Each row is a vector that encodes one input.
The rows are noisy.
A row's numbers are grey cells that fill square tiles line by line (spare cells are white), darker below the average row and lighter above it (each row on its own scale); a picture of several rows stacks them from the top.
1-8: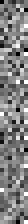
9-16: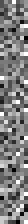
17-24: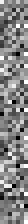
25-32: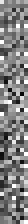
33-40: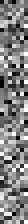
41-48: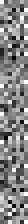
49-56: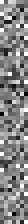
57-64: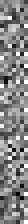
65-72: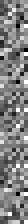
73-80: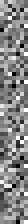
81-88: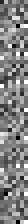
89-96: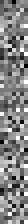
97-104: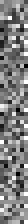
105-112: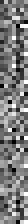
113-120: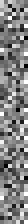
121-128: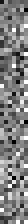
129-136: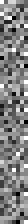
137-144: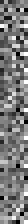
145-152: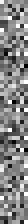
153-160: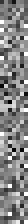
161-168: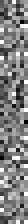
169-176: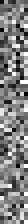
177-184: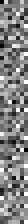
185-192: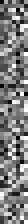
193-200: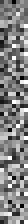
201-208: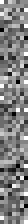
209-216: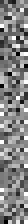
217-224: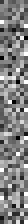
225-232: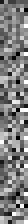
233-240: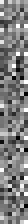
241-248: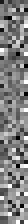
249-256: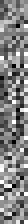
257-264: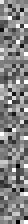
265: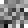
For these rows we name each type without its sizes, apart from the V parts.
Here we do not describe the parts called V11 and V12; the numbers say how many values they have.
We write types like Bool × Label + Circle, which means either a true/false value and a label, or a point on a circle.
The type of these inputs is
Line × (Line + V11) + V12.
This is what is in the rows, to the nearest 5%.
About 60% of them hold a point on a line, together with either a point on a line, or a value of V11. The rest hold a value of V12.
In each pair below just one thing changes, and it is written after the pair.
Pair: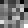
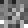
the place on the line
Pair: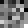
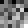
the value of V11
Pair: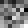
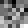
the place on the line
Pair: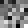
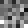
the value of V11
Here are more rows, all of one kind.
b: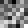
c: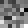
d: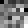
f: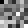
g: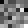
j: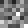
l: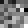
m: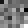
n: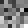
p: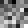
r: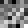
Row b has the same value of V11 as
d, p and r.
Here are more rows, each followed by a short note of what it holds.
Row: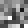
a value of V12
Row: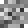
a value of V12
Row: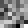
a point on each of two lines
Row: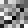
a value of V12
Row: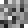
a value of V12
